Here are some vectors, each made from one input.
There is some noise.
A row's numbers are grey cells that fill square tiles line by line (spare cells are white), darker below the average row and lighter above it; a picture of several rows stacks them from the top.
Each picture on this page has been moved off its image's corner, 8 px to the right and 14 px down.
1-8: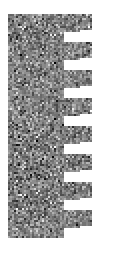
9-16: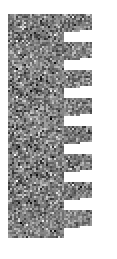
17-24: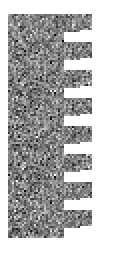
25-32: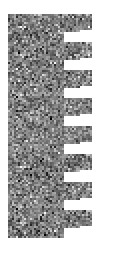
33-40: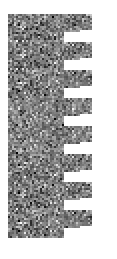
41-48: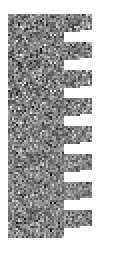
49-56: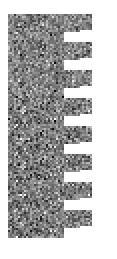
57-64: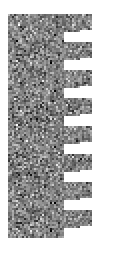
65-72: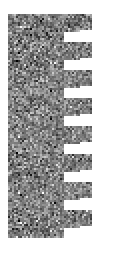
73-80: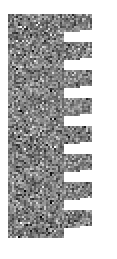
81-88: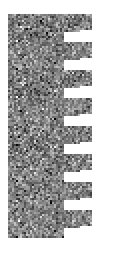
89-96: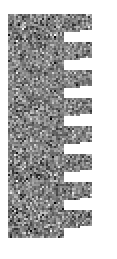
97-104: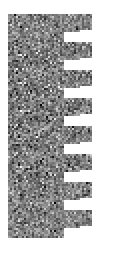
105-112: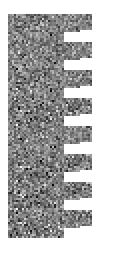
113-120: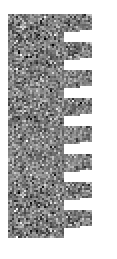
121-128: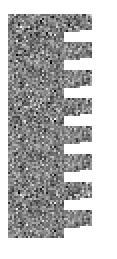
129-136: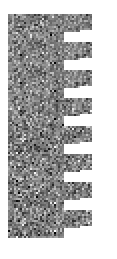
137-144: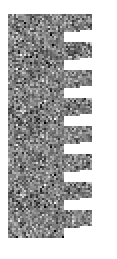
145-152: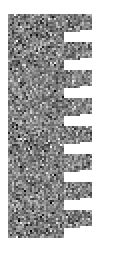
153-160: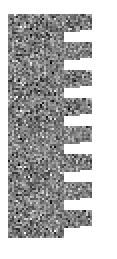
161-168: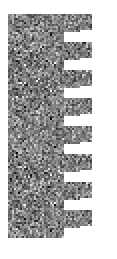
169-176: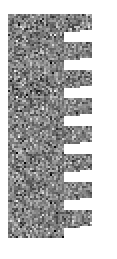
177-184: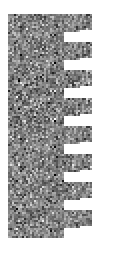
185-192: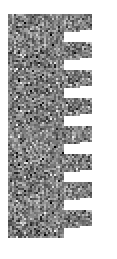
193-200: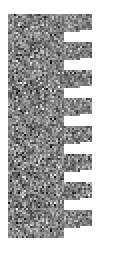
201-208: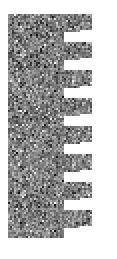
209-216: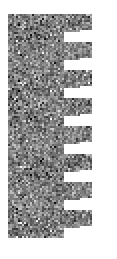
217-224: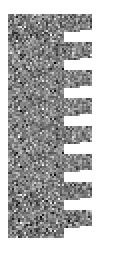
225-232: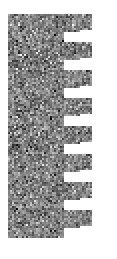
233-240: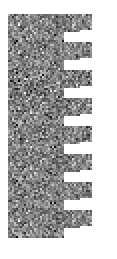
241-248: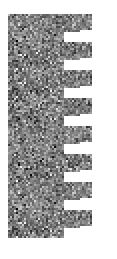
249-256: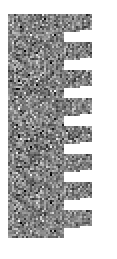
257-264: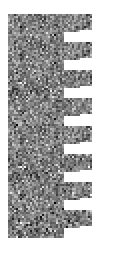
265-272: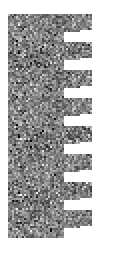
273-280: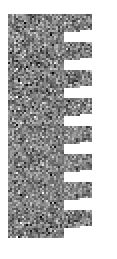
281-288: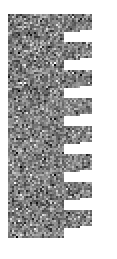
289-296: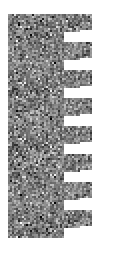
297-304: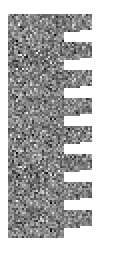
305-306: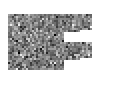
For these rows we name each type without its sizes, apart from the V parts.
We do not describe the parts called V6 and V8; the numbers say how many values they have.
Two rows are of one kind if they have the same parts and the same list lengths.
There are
3 kinds of row.
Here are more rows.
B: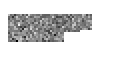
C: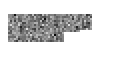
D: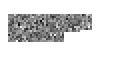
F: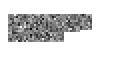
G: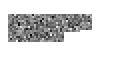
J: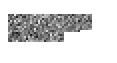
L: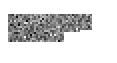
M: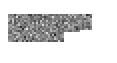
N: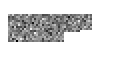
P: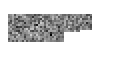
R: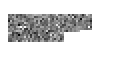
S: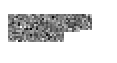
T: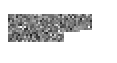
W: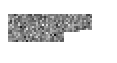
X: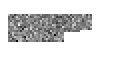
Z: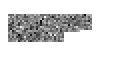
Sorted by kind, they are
B, N, X
C, M, P, W
D, F, G, J, L, R, S, T, Z

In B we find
a point on a line.
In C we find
a label, a point on a line and a node of a tree.
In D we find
a value of V6 and a value of V8.
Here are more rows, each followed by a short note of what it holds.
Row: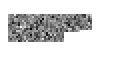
a value of V6 and a value of V8
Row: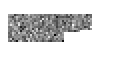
a point on a line
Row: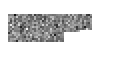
a label, a point on a line and a node of a tree
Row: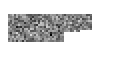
a label, a point on a line and a node of a tree
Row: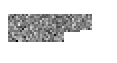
a point on a line
